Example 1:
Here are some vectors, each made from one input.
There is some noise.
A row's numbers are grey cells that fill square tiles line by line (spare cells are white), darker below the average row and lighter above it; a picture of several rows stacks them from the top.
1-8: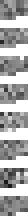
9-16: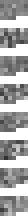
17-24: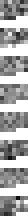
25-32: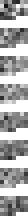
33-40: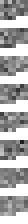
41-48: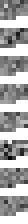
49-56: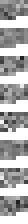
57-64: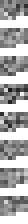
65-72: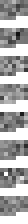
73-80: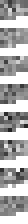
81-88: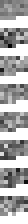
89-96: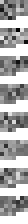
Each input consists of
three true/false values.
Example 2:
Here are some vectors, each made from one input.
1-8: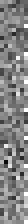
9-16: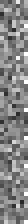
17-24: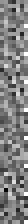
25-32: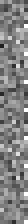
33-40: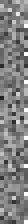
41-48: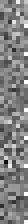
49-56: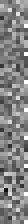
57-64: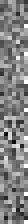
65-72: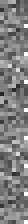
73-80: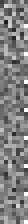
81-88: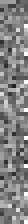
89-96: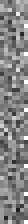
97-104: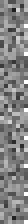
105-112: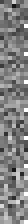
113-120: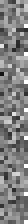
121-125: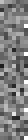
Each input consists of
a point on a 13-point line.
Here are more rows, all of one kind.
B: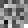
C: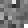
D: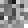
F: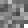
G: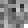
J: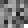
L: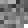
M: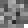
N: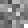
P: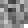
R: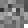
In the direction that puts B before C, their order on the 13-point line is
B, J, M, F, R, L, C, N, D, G, P.
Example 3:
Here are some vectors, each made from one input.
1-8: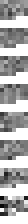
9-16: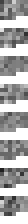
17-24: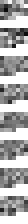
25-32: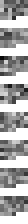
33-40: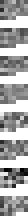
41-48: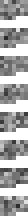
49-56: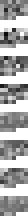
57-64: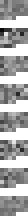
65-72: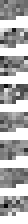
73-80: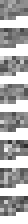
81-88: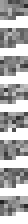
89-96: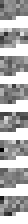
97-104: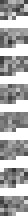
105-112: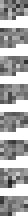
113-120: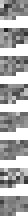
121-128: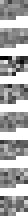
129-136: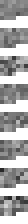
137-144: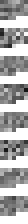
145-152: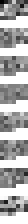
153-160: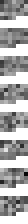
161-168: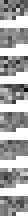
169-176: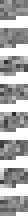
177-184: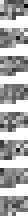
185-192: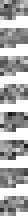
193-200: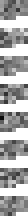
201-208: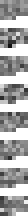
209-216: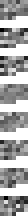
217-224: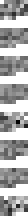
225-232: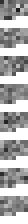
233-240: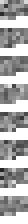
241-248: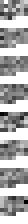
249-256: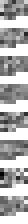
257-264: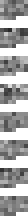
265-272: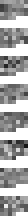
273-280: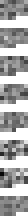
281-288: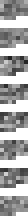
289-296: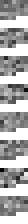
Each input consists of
a node of a 14-node tree.
